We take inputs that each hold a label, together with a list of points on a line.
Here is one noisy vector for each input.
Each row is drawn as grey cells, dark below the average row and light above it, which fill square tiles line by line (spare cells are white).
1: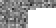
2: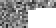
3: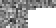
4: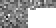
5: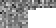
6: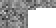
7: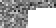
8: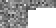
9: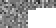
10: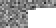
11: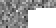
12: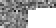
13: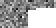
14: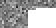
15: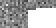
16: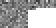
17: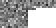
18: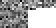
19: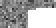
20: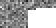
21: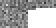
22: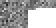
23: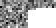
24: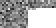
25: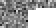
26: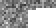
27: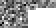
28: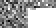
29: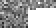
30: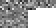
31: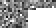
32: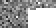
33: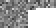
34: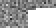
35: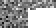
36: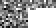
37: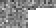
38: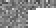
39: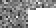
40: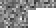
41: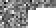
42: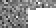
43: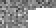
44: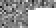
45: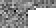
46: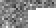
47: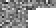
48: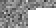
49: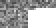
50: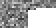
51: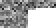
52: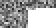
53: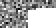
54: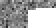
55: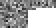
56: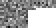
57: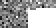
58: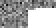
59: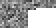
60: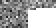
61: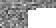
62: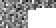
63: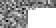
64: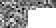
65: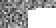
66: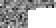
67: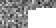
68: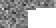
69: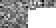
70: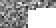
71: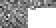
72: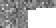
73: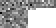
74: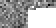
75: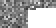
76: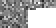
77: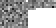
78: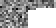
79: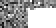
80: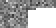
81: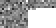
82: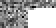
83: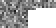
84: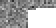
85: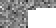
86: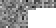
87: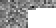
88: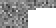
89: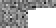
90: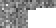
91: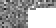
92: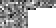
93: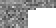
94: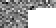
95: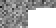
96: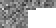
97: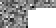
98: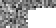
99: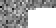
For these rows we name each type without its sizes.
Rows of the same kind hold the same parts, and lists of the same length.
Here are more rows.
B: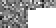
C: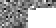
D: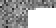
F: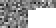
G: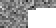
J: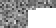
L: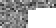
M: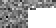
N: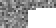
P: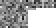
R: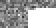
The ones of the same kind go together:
B, C, M
D, F, J, L, N
G, P, R

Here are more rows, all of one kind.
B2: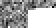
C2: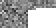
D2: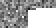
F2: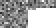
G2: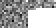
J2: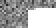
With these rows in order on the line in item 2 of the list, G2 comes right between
F2 and J2.
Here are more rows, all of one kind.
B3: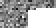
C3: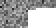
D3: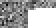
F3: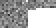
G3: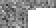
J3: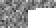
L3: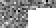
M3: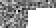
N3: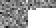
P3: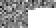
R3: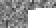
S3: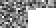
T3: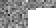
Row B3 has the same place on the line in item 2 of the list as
C3, D3, J3 and R3.
